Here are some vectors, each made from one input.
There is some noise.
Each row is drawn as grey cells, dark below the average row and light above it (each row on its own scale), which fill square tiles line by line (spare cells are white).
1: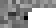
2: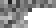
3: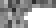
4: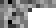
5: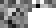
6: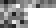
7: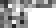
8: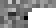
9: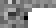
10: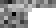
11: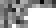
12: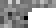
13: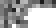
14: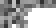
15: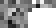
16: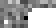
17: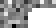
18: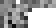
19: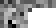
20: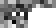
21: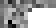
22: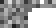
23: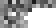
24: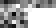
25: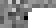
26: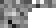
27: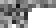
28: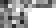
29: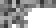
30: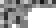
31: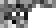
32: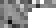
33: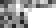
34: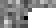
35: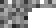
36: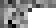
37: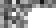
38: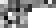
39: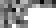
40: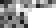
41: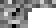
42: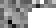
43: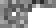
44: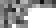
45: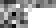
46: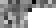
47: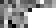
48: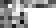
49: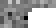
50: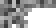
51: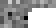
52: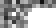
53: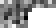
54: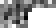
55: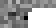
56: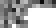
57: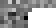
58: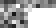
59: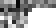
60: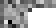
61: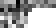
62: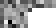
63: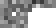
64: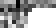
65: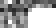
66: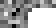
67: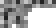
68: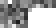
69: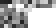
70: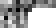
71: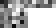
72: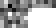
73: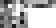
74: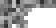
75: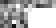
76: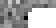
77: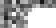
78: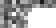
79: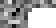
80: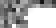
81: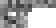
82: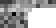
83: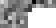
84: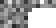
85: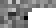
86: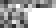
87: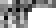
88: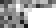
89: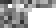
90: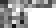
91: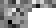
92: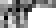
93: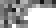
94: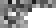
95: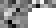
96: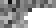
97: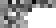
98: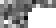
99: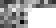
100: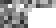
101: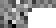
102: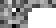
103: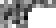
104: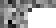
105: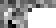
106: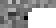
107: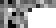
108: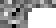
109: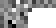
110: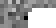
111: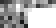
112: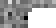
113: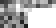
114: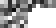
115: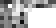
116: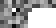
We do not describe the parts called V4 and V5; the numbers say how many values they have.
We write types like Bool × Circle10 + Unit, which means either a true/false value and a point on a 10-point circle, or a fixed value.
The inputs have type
(Bool × V5 + V4) × (Circle6 + Unit).
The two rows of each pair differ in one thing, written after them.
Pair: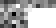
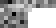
the value of V5
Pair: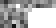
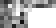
the value of V5
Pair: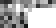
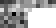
the true/false value
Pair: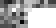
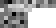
the value of V5
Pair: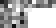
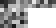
the true/false value
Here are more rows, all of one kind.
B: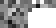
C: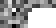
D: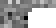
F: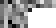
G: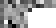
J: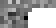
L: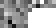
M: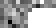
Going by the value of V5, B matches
D and J.
